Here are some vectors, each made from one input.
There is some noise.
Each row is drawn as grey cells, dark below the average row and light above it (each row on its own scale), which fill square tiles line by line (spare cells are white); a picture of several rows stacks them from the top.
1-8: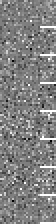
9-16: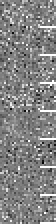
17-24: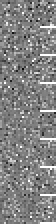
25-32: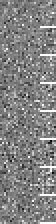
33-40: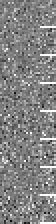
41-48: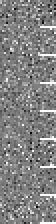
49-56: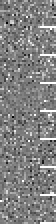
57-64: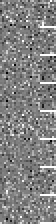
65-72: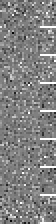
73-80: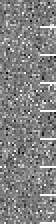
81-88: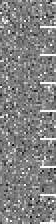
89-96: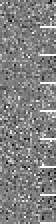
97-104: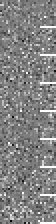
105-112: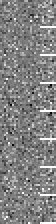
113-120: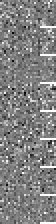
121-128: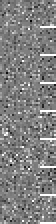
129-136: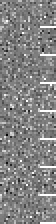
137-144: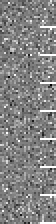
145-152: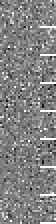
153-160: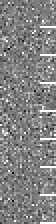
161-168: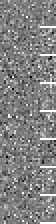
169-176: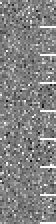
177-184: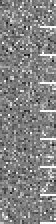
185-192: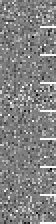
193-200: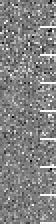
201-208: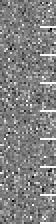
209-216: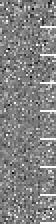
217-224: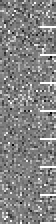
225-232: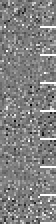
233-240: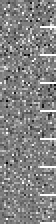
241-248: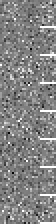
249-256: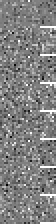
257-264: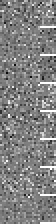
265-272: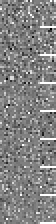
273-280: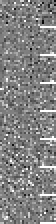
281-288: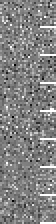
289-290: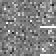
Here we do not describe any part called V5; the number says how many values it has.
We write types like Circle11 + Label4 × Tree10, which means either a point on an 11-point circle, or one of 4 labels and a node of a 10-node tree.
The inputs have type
Line6 × Line6 + (List2(Line11) + Tree8) × V5.
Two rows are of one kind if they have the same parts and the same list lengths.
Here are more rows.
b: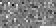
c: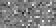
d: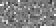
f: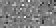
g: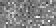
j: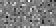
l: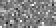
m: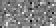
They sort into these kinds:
b, c, g
d
f, j
l
m

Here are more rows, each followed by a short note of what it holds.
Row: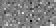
a value of V5, together with the empty list
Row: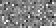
a node of an 8-node tree and a value of V5
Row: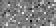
a value of V5, together with the empty list
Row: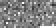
a value of V5, together with a list of two items
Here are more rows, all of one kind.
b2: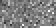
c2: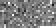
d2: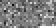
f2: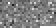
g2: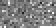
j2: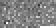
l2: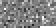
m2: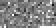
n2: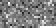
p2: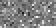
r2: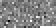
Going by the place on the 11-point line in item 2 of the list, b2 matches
d2 and j2.
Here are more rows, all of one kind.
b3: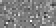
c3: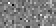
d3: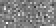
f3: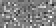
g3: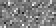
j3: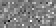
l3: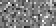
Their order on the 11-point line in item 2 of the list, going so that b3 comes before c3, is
d3, b3, l3, j3, f3, c3, g3.
